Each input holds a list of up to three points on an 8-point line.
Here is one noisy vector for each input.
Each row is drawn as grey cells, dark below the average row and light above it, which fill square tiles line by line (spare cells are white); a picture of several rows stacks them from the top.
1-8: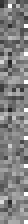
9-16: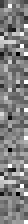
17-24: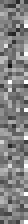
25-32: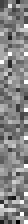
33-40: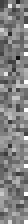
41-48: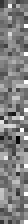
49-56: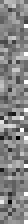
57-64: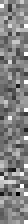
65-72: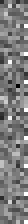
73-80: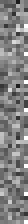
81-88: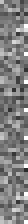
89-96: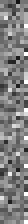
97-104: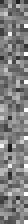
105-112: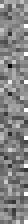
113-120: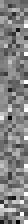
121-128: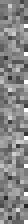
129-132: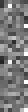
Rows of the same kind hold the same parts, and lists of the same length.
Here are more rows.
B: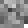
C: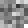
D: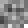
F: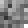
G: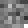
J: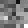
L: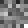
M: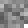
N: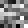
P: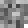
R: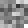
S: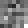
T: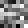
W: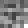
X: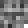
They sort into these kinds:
B, D, G, L, M
C, P, R
F, J, S, W, X
N, T

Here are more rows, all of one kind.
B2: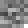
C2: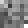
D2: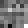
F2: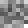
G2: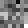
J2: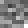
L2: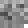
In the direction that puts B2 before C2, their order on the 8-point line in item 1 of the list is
G2, D2, J2, B2, C2, L2, F2.
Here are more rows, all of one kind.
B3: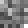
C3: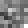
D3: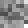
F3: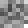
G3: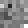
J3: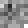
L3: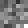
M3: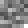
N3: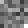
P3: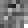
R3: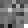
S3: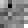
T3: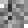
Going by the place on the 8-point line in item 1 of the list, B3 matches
C3 and M3.
